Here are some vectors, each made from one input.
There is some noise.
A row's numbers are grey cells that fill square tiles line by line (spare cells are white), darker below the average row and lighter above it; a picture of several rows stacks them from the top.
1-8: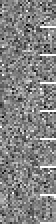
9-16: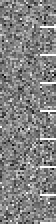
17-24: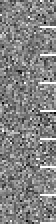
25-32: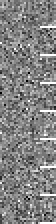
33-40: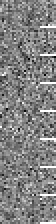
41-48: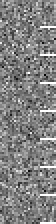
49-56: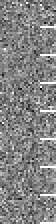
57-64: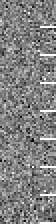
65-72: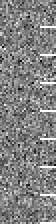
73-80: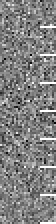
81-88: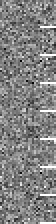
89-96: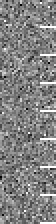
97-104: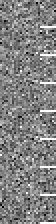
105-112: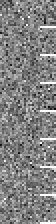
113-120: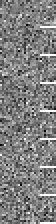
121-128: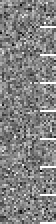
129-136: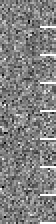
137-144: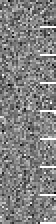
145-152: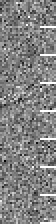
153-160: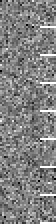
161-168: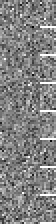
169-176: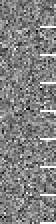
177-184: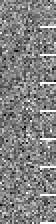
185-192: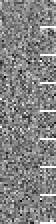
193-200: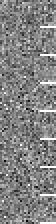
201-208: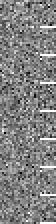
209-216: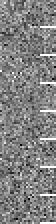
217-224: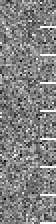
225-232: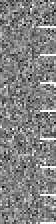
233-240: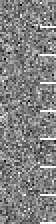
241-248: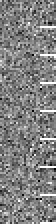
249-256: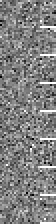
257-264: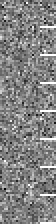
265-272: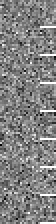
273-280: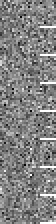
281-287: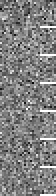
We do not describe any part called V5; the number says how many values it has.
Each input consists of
a point on each of four 9-point circles and a node of a 9-node tree, together with either a point on a 9-point circle, or a value of V5.
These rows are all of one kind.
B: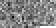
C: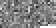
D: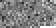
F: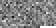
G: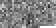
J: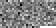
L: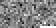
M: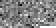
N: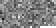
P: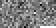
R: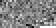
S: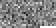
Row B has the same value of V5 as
C, D, G and N.
